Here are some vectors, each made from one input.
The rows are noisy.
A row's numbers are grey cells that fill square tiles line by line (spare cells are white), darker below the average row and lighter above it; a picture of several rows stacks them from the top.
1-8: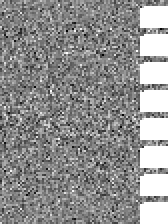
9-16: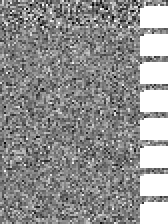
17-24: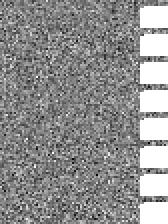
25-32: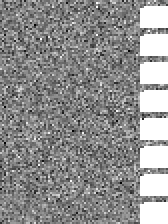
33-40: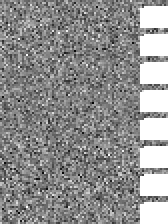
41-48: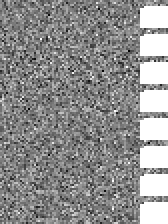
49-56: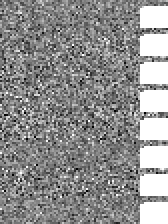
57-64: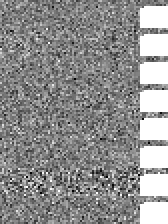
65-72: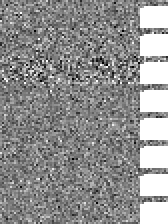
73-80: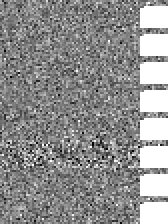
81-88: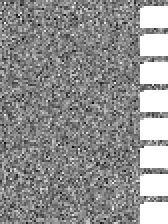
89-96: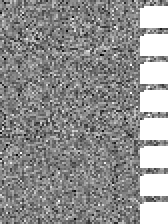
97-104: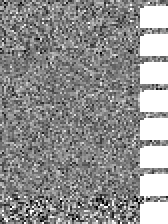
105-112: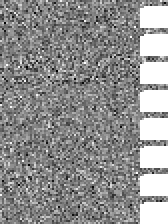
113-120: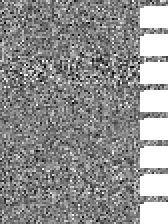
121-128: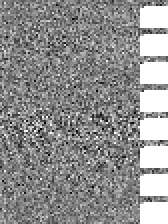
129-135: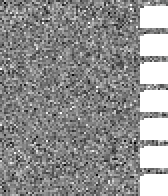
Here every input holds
a list of up to two points on a 10-point circle.
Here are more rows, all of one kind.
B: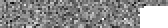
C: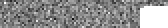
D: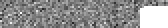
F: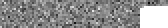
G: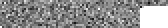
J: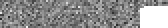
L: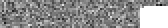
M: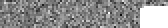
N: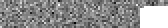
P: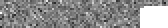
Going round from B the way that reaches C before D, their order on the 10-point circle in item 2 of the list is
B, P, J, L, F, C, M, G, D, N.
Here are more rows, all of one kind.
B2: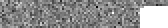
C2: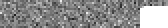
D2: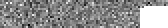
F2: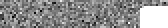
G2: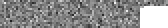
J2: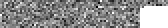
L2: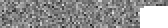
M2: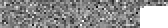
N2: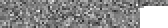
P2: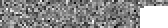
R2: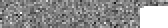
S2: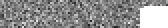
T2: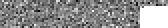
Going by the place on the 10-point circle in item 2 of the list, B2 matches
N2 and R2.
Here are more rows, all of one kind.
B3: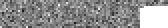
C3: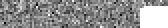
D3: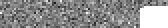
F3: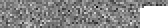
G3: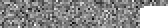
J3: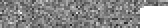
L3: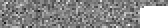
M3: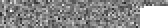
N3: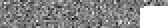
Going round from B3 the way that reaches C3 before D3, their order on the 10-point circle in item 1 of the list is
B3, G3, C3, L3, F3, M3, N3, D3, J3.
